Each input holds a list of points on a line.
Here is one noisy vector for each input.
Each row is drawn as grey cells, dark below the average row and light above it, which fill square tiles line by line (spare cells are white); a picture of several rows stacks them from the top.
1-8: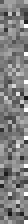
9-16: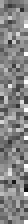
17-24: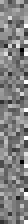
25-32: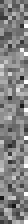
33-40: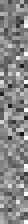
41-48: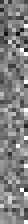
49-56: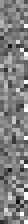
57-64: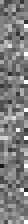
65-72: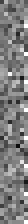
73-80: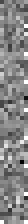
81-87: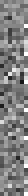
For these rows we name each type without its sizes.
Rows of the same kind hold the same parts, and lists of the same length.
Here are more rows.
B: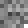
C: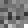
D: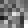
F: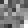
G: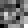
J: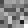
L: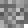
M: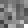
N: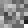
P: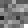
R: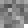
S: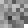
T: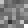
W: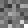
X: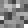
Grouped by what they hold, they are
B, C, J, M, N, S, X
D
F, G, L, R, T, W
P

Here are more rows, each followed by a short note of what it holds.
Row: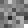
a list of two items
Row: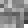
a list of three items
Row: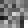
the empty list
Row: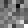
a list of one item
